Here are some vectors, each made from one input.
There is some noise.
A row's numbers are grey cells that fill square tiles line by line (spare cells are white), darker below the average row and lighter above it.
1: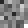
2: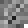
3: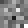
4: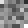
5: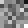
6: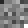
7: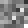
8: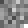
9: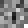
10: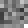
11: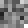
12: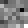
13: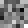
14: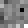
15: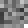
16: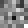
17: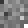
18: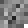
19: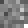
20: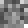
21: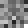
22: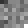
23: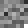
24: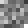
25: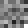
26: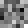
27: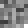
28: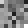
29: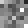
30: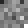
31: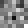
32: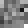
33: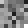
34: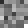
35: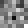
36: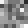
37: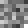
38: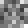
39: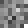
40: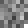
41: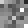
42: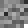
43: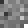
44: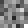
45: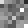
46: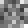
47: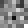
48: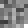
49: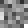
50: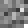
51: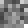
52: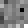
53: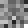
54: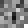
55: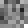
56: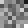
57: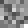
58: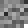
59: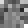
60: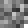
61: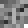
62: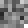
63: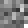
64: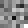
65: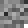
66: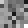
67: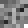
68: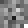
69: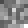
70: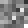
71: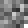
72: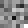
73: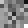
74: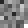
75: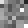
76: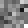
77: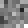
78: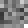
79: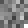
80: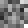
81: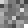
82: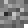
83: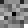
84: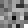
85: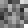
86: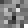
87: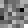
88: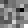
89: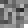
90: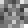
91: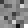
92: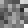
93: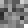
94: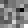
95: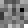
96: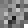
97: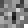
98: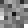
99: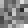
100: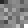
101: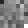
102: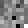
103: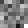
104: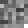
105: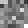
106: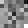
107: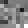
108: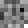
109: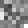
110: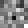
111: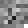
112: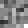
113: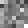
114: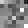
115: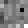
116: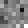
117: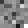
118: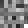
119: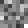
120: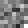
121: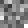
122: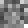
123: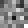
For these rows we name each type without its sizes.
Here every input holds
a node of each of two trees.
